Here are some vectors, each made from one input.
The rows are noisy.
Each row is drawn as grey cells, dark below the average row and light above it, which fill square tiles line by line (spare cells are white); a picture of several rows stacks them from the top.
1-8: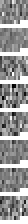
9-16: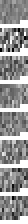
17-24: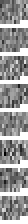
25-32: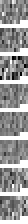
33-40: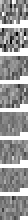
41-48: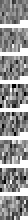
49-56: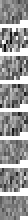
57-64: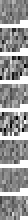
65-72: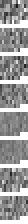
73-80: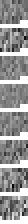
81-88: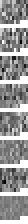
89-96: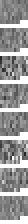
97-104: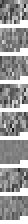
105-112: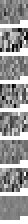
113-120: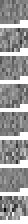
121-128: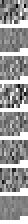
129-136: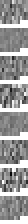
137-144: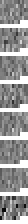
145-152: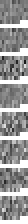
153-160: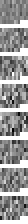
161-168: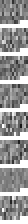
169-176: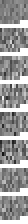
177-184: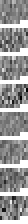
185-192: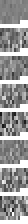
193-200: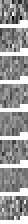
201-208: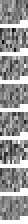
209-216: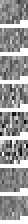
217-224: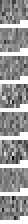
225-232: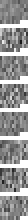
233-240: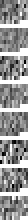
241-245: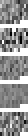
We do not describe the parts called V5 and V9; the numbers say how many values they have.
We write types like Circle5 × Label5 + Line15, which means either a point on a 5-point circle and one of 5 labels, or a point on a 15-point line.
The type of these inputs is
Bool × Line4 + (Line8 + V9) × V5.
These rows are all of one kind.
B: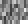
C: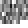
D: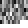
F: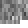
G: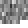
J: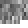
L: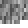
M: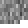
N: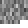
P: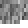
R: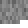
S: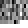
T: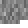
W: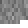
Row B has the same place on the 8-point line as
F, S and T.
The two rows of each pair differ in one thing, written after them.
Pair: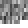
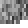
the value of V5
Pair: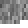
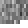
the value of V9
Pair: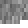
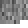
the value of V9
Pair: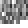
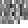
the value of V9
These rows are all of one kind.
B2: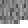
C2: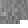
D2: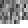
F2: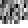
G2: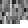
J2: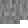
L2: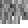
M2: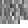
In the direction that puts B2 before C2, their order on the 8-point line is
F2, G2, J2, B2, D2, L2, M2, C2.
